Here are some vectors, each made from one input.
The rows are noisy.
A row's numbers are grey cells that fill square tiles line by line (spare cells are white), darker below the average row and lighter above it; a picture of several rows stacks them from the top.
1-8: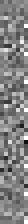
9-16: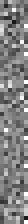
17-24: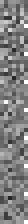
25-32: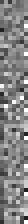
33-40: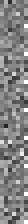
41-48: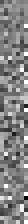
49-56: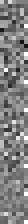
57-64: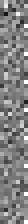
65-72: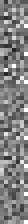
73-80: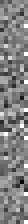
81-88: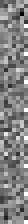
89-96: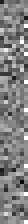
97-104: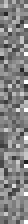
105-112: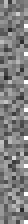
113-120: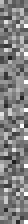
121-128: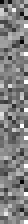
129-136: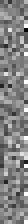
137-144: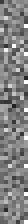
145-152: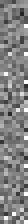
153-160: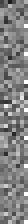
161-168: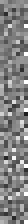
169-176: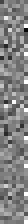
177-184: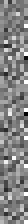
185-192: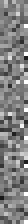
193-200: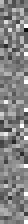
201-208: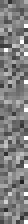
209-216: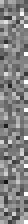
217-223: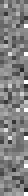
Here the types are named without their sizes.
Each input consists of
either a node of a tree, or a list of points on a line.
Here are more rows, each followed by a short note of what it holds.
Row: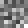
a node of a tree
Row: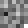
a list of two items
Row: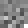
a list of two items
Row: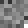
a list of one item
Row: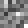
a list of one item
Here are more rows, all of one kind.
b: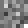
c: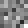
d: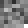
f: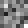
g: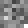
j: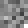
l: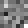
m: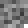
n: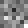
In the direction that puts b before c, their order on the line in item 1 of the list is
b, f, l, c, n, j, g, m, d.
